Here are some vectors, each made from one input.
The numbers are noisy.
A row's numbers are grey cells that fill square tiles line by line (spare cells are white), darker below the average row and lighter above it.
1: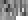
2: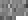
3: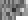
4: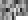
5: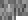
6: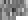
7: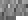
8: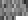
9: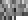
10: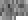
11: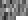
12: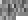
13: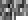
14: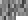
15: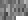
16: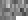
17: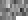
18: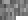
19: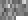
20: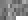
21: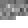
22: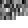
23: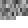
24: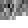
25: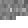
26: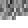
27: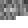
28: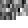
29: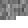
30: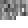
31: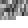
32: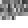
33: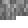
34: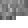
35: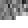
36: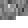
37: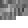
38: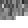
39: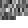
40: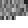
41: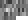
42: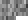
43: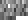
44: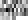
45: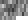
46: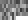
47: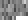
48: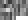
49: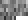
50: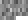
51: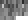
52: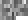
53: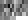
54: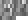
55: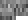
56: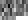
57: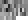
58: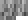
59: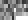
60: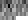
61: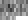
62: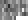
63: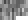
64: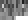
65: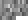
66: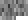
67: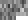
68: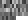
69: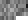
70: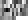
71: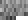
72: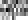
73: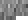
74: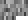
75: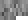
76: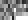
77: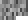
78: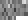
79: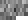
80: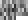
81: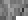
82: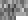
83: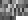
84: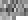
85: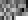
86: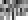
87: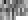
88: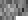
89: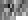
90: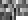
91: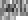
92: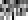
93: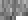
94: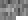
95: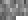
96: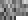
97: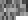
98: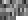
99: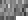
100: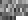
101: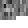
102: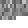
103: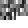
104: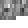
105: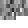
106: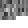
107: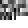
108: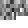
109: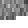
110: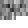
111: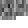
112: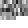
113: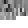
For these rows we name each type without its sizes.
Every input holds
either a label, or a point on each of two lines and a true/false value.
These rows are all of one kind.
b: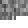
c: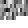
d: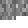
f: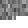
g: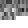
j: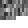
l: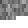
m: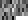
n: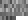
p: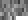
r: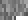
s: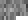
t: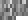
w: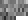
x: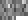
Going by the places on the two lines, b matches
d, f, j and l.
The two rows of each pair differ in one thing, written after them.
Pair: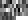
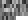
the true/false value
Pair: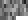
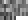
the place on one of the two lines
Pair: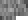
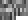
the place on one of the two lines
